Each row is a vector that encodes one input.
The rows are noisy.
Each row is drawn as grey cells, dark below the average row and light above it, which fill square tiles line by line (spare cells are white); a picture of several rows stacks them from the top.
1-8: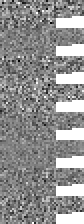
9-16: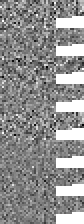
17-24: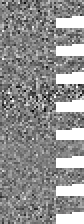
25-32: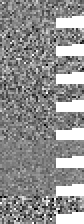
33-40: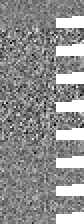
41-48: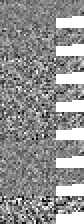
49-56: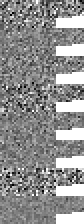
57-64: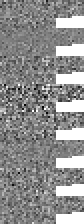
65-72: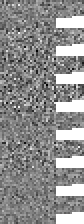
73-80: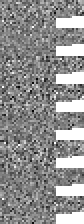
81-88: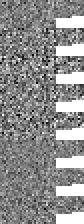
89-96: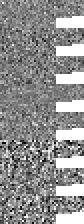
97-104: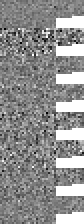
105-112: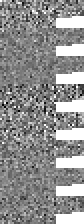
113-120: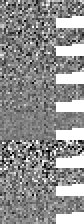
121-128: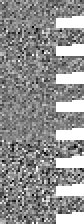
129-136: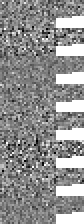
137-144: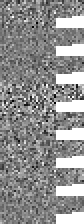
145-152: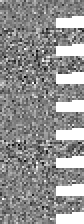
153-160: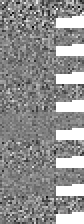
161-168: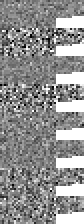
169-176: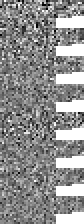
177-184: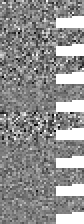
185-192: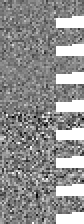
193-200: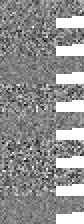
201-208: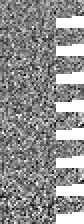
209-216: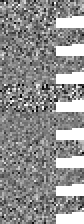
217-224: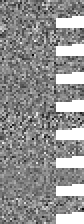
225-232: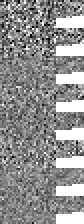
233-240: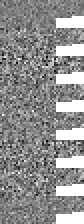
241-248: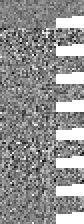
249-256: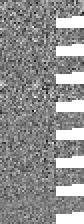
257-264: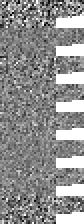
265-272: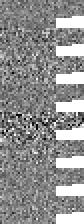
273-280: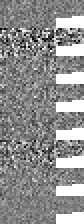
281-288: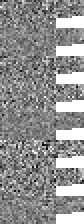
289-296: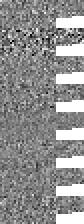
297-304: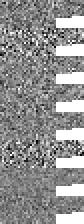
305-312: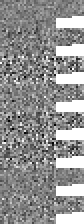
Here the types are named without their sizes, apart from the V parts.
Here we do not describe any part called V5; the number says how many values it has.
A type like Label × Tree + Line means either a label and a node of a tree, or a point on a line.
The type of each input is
List(Label × (Line + V5)).
